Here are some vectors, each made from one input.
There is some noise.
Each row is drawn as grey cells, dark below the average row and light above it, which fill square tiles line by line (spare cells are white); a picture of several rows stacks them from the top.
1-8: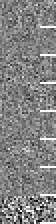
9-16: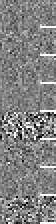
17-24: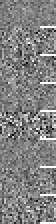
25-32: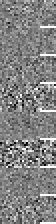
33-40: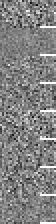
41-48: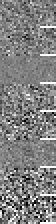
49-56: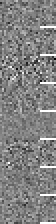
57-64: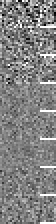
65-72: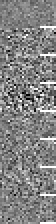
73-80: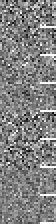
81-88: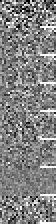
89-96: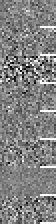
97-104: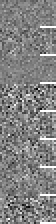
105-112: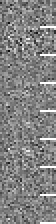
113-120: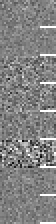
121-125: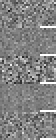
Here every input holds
a point on a 9-point line, together with either a point on an 11-point circle, or a fixed value.
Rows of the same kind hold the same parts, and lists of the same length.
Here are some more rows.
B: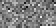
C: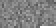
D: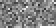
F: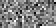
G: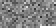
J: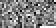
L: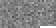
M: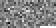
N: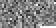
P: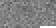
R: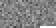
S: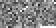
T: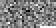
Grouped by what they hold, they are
B, D, N, S
C, F, G, J, L, M, P, R, T

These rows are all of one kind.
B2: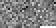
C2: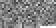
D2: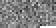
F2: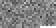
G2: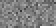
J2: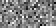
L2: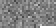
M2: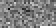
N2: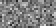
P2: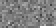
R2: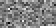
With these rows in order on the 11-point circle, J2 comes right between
C2 and F2.
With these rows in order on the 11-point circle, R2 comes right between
B2 and L2.
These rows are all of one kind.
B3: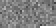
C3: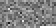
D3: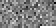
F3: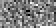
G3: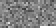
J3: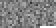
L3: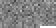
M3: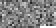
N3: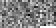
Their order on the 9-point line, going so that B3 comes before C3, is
M3, J3, B3, C3, G3, F3, L3, N3, D3.
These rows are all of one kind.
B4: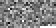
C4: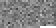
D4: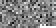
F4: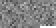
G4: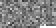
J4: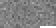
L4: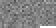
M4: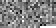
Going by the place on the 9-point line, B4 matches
F4 and M4.
